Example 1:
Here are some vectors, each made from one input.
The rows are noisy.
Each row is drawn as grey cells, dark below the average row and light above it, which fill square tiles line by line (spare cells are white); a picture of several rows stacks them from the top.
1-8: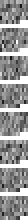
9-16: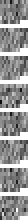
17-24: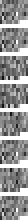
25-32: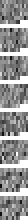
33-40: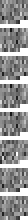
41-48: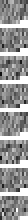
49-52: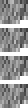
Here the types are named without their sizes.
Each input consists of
a label.
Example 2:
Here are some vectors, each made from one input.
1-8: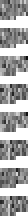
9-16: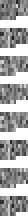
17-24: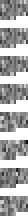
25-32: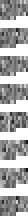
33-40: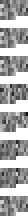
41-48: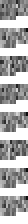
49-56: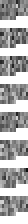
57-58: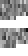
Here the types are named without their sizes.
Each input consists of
a point on a line.
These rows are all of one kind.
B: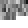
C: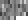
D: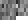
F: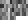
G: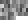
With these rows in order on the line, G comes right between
B and C.
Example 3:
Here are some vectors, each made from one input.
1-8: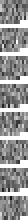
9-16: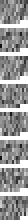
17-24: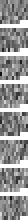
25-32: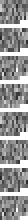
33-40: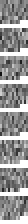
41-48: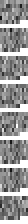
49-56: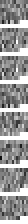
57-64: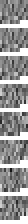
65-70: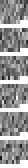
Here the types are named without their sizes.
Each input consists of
a label.
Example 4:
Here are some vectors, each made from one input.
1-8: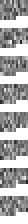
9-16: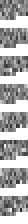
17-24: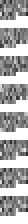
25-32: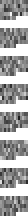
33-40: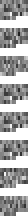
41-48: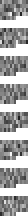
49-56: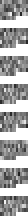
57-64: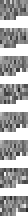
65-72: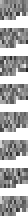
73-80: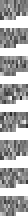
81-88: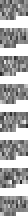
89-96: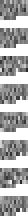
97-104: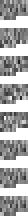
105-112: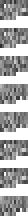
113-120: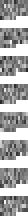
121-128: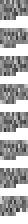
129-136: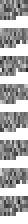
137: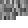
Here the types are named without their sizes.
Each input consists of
a point on a line.
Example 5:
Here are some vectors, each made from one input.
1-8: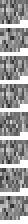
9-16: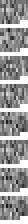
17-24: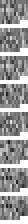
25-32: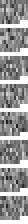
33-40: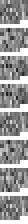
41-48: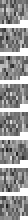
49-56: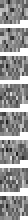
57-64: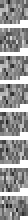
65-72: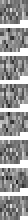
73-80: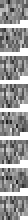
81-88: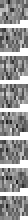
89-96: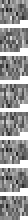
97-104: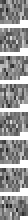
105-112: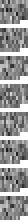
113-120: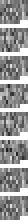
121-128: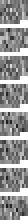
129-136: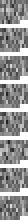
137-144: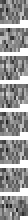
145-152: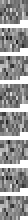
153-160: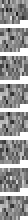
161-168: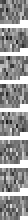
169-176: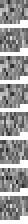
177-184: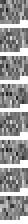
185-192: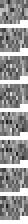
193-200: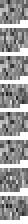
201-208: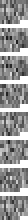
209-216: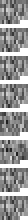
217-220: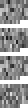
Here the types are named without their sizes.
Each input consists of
a point on a circle.
